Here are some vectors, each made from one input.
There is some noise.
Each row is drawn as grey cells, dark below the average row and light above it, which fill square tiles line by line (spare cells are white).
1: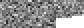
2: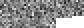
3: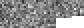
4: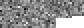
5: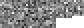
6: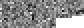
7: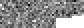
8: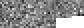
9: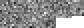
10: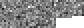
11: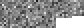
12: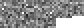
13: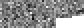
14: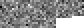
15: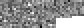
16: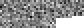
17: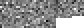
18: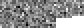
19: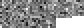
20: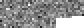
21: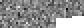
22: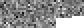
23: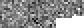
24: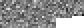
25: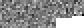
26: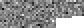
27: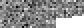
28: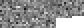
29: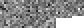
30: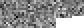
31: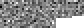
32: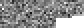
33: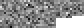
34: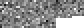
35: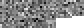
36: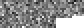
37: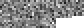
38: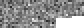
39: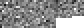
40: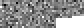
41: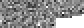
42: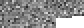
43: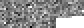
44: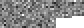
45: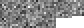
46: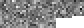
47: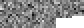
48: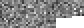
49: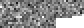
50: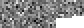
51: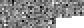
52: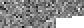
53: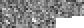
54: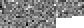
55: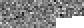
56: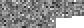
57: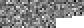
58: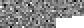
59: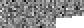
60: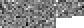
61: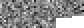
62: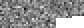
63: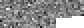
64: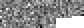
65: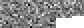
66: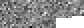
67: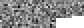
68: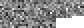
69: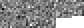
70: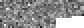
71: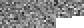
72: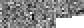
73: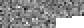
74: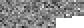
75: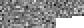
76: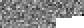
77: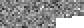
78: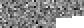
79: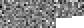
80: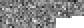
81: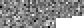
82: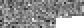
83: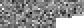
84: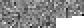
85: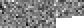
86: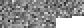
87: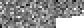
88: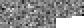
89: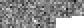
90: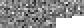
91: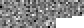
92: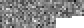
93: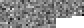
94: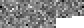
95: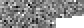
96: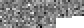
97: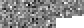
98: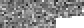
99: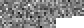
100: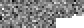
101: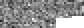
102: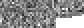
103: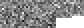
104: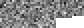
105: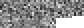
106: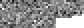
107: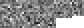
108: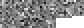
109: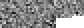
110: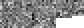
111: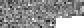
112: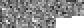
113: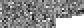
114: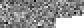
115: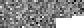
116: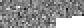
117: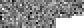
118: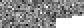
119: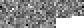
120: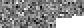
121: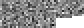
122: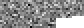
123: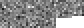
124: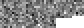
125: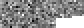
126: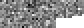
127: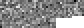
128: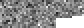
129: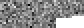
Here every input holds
a node of a 12-node tree, together with either a point on an 8-point circle, or a point on a 5-point line.
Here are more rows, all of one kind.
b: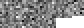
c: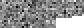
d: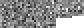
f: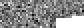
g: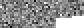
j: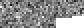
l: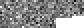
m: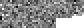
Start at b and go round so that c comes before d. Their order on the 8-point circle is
b, l, m, f, g, j, c, d.
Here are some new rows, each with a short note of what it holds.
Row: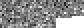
a point on a 5-point line and a node of a 12-node tree
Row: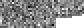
a point on an 8-point circle and a node of a 12-node tree
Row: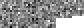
a point on an 8-point circle and a node of a 12-node tree
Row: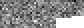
a point on a 5-point line and a node of a 12-node tree
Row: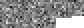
a point on a 5-point line and a node of a 12-node tree
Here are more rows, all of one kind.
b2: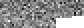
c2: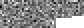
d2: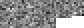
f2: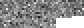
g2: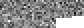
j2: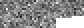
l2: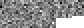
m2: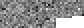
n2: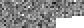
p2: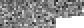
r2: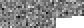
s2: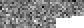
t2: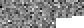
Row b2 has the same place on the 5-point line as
c2, g2, l2 and t2.
